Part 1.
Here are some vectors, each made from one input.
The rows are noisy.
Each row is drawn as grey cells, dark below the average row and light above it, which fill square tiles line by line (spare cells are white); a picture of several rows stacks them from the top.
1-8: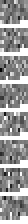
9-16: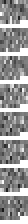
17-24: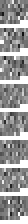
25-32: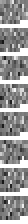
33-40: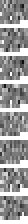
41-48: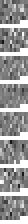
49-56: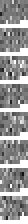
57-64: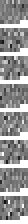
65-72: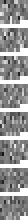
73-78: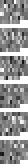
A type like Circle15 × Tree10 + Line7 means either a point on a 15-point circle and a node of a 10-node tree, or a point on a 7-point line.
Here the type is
Line13.
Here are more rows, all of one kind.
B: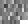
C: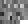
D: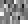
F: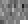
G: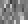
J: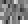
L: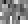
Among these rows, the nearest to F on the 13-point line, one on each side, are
C and G.
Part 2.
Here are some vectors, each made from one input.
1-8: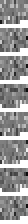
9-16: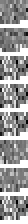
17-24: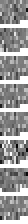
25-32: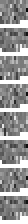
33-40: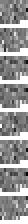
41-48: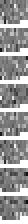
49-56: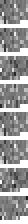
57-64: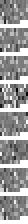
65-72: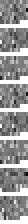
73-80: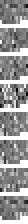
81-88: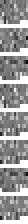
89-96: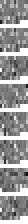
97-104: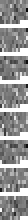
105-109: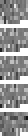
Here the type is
Circle6 + Unit.
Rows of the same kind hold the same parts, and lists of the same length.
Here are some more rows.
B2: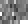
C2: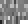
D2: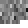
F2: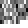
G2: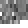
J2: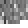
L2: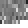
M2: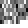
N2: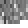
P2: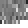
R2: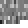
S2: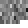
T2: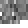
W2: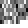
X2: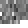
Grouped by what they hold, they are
B2, C2, D2, G2, J2, L2, N2, P2, R2, S2, T2, X2
F2, M2, W2

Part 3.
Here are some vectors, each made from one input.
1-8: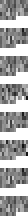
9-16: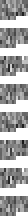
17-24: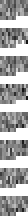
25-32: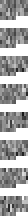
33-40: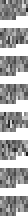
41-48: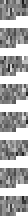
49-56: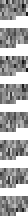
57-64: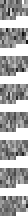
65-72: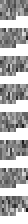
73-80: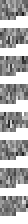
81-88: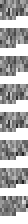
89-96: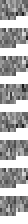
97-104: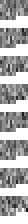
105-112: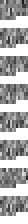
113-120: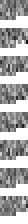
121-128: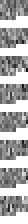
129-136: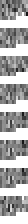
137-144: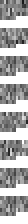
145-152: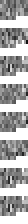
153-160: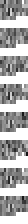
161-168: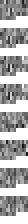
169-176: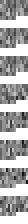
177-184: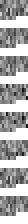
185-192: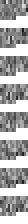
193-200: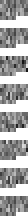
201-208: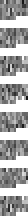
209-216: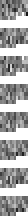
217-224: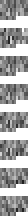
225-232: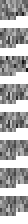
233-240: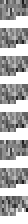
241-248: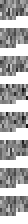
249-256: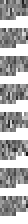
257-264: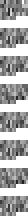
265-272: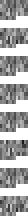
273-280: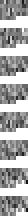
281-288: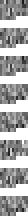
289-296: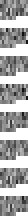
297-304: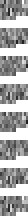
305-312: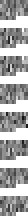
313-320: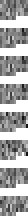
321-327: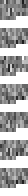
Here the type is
Bool × Bool × Bool.
